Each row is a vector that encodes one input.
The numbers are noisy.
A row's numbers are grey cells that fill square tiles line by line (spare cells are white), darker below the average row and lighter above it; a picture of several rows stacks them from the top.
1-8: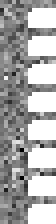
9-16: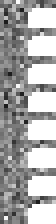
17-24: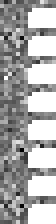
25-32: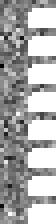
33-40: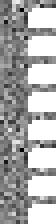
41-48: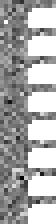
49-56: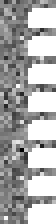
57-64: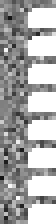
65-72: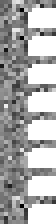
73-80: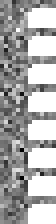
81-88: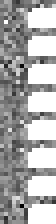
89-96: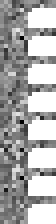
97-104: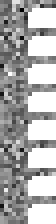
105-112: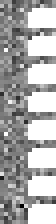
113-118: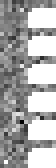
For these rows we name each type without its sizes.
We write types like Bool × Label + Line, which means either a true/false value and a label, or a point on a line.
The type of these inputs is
(Bool × Circle + Unit) × Line.
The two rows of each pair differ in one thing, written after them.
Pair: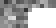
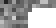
the place on the circle
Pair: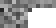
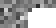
the place on the line
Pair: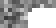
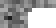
the true/false value
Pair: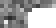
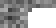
the place on the line
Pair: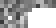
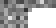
the true/false value
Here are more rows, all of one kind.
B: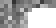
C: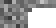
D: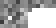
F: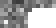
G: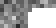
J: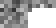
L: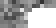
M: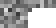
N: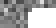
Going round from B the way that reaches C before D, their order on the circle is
B, J, F, N, M, L, C, G, D.
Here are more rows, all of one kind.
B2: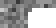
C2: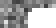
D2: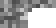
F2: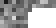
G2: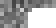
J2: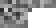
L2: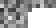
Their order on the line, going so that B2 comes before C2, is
F2, J2, L2, B2, D2, G2, C2.
